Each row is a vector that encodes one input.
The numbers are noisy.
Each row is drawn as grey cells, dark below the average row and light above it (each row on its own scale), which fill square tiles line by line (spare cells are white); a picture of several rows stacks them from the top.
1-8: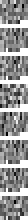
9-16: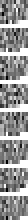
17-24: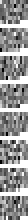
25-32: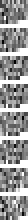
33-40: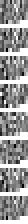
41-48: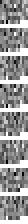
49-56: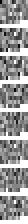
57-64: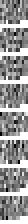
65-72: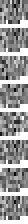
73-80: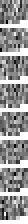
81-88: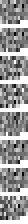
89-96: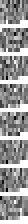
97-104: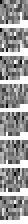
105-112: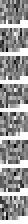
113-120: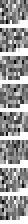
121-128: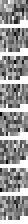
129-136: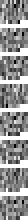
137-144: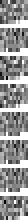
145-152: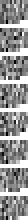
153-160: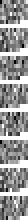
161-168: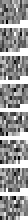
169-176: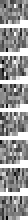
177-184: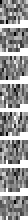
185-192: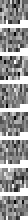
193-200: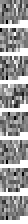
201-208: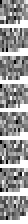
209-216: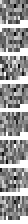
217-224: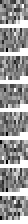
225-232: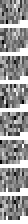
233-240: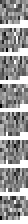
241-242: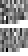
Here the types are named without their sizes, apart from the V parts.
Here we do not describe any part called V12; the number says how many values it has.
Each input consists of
a list of items, each a true/false value and a value of V12.
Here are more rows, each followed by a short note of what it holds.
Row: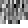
a list of one item
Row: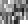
the empty list
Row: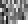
a list of two items
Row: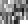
the empty list
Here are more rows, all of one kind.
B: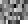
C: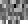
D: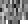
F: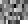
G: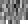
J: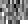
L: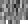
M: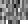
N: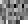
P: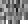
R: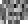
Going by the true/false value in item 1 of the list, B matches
C, F, N and R.
